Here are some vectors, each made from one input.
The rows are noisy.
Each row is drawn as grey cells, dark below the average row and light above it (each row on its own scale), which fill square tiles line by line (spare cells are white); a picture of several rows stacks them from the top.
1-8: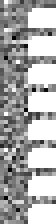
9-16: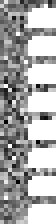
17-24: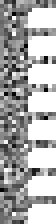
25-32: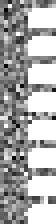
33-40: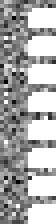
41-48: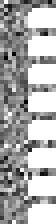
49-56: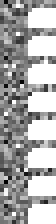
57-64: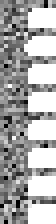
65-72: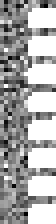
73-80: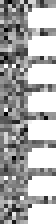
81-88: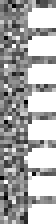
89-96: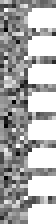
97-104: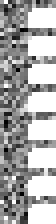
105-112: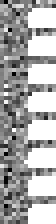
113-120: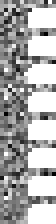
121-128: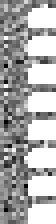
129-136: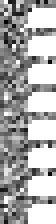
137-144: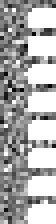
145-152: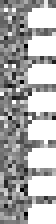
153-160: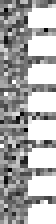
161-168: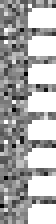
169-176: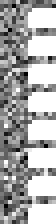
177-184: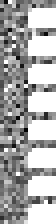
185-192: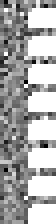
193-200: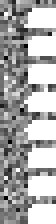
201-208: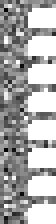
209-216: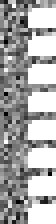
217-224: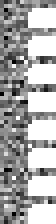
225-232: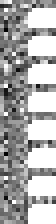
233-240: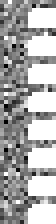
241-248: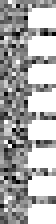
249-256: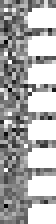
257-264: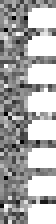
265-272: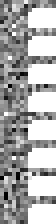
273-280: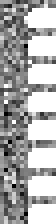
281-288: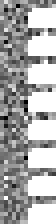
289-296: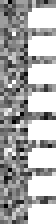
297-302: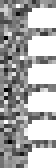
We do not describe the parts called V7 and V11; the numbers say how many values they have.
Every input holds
a true/false value, a value of V7 and a value of V11, together with either a point on an 8-point line, or a point on a 10-point line.
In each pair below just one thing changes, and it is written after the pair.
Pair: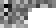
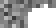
the value of V7
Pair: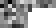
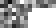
the value of V7
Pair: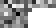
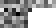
the true/false value
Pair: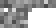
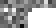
the value of V7
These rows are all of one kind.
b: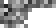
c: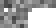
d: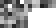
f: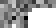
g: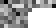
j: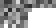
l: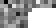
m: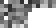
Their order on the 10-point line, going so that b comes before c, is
m, b, d, g, j, f, l, c.
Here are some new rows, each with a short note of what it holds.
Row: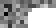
a point on a 10-point line, a true/false value, a value of V7 and a value of V11
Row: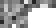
a point on a 10-point line, a true/false value, a value of V7 and a value of V11
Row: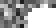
a point on an 8-point line, a true/false value, a value of V7 and a value of V11
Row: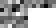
a point on an 8-point line, a true/false value, a value of V7 and a value of V11
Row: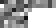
a point on a 10-point line, a true/false value, a value of V7 and a value of V11
